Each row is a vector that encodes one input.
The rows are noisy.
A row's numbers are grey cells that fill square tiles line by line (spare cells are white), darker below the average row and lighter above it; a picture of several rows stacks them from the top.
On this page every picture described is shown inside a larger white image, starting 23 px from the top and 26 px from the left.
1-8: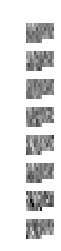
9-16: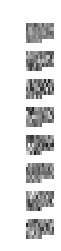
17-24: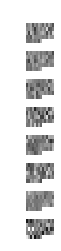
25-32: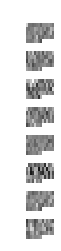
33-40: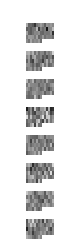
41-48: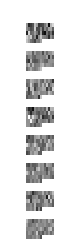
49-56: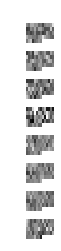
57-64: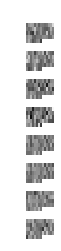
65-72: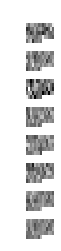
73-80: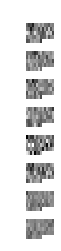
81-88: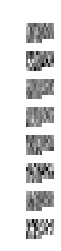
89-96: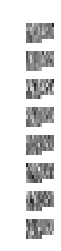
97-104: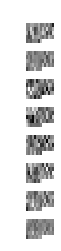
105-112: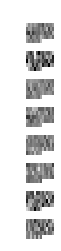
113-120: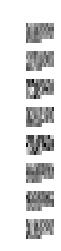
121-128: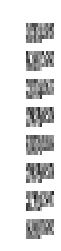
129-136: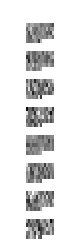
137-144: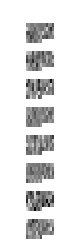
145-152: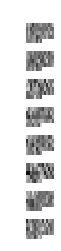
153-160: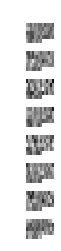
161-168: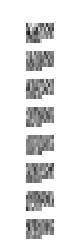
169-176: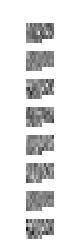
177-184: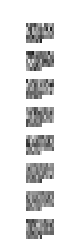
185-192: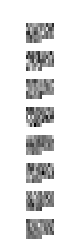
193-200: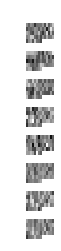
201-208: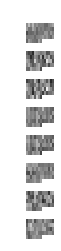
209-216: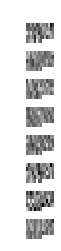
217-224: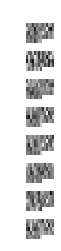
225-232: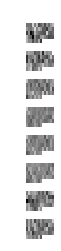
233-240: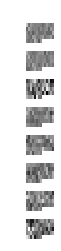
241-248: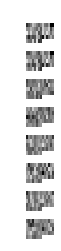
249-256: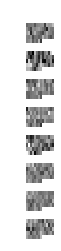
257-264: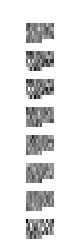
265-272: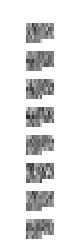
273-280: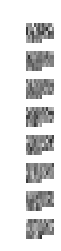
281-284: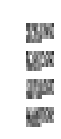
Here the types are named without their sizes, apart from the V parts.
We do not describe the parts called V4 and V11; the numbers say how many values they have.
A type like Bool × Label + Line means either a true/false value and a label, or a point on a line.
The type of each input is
(Bool × V11 + Label) × V4 + Line.
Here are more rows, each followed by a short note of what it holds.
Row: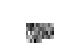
a point on a line
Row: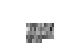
a true/false value, a value of V4 and a value of V11
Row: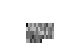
a label and a value of V4
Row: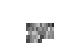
a point on a line
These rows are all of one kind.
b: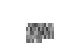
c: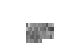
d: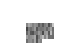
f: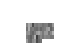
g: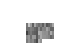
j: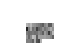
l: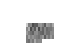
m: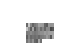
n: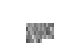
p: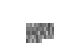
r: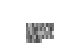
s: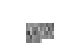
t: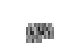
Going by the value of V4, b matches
l, n and s.
